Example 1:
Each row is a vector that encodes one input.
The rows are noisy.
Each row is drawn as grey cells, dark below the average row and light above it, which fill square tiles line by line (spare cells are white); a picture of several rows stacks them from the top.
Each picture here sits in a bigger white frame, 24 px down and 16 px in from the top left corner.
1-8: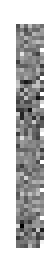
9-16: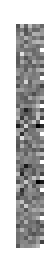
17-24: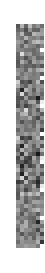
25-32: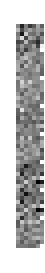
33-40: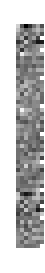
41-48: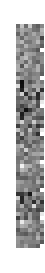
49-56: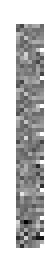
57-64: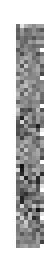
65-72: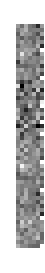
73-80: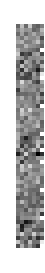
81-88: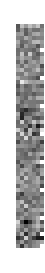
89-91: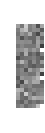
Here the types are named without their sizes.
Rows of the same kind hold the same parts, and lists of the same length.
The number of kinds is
2.
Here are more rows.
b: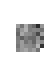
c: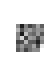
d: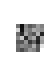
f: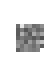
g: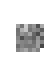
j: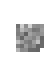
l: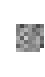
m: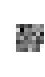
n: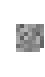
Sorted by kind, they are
b, f, g, j, l, n
c, d, m

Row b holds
four true/false values.
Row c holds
a point on a line.
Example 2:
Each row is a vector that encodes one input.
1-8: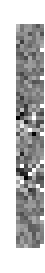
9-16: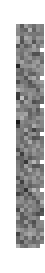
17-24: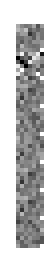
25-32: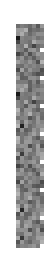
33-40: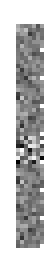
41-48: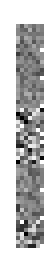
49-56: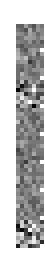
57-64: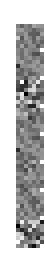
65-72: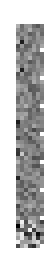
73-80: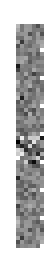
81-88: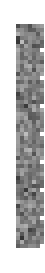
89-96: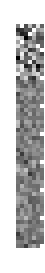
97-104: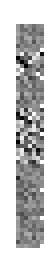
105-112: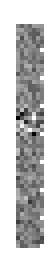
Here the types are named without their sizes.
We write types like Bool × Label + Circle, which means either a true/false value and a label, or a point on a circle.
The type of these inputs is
Bool × Bool × Bool × Bool + Line.
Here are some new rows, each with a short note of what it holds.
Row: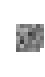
four true/false values
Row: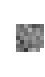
four true/false values
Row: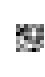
a point on a line
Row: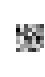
a point on a line
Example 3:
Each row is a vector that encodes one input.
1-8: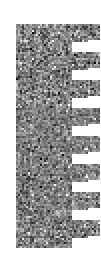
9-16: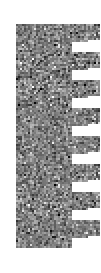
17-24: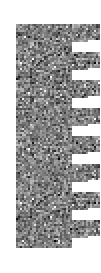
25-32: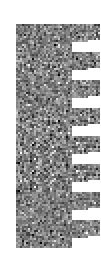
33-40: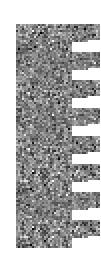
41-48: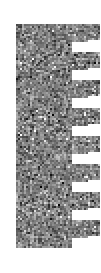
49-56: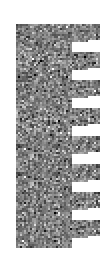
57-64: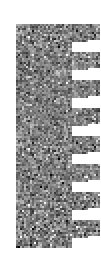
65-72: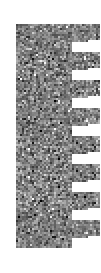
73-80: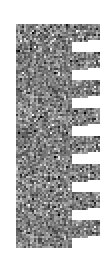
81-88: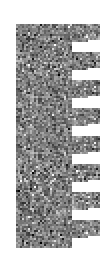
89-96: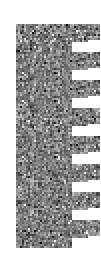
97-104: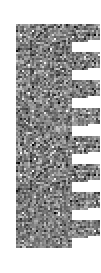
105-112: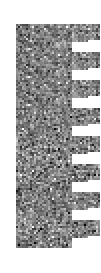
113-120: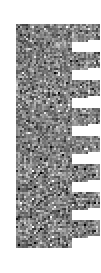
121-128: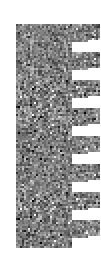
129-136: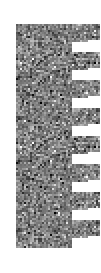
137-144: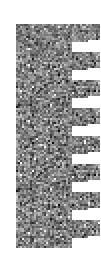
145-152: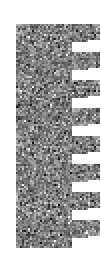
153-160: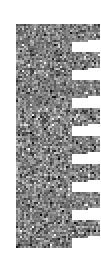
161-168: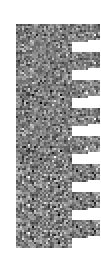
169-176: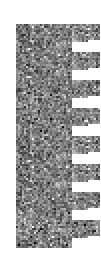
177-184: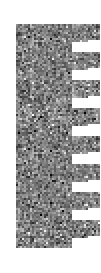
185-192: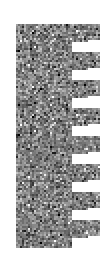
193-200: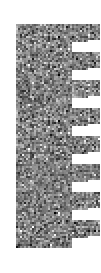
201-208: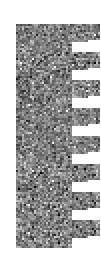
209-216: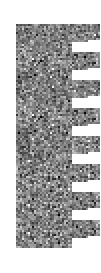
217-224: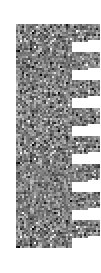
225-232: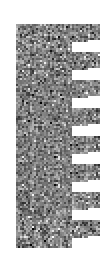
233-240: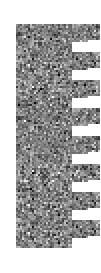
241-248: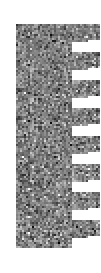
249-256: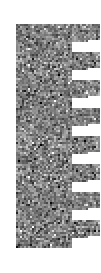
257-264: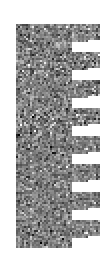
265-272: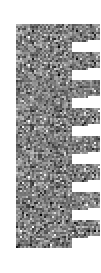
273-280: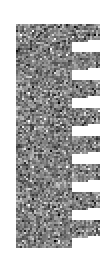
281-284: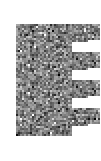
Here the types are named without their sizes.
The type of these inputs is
Bool × Bool × Bool + Tree.
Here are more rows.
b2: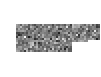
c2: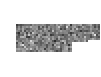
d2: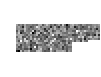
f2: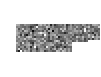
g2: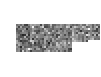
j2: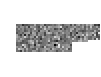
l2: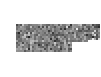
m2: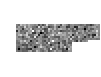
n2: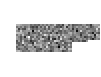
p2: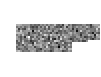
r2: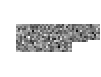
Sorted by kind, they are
b2, c2, g2, j2, l2
d2, f2, m2, n2, p2, r2

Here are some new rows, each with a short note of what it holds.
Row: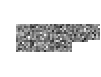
three true/false values
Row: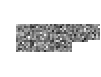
three true/false values
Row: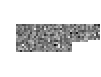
a node of a tree
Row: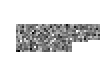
three true/false values
